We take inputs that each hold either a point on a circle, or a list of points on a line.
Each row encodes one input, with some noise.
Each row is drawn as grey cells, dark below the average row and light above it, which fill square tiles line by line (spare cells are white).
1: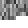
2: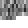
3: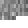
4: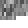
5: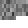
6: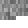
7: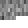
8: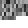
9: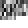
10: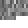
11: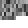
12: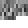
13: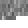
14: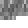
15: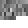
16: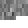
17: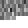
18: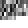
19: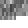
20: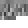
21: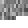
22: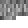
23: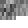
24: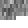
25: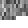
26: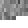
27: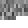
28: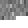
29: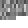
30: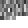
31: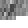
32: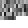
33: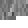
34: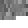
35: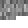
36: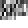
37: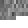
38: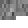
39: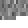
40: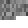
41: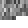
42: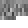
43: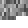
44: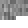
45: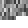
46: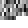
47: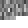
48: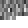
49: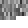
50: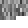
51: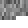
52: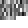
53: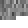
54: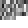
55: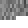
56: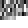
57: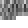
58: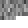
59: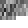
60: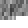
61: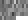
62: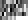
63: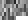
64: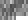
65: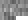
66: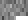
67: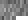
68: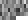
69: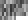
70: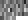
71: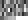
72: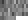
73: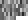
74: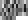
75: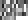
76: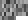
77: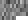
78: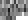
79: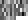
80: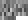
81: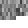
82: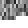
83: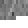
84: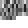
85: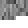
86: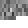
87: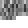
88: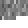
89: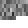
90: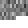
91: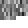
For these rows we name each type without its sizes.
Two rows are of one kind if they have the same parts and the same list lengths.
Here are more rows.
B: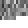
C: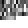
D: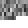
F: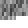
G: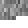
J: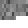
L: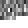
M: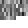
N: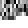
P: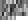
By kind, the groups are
B, C, D, J
F, P
G, L, N
M

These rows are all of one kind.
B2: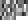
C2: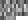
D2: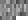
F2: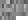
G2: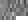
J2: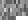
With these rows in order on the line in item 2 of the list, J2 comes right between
C2 and F2.
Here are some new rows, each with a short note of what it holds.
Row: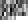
a point on a circle
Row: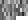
the empty list
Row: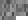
a list of one item
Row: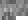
a list of two items
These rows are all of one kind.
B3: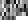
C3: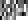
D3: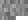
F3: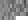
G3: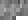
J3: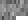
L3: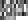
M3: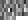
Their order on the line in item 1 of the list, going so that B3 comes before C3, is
F3, M3, B3, J3, L3, G3, D3, C3.
